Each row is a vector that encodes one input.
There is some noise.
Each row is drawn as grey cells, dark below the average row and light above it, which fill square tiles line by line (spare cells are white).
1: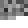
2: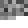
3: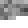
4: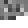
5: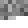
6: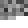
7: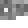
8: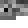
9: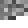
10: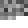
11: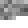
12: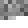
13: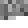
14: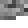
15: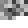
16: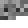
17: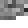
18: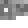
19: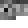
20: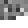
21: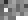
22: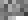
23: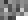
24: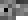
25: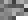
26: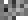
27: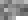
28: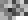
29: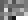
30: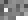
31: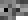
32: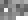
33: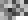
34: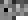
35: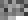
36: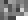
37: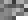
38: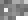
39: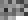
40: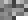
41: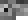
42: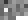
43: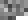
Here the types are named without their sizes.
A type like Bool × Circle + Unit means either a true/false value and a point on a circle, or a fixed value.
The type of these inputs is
List(Line).
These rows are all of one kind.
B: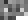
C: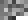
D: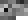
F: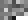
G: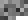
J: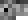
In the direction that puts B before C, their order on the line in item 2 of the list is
G, B, D, J, C, F.
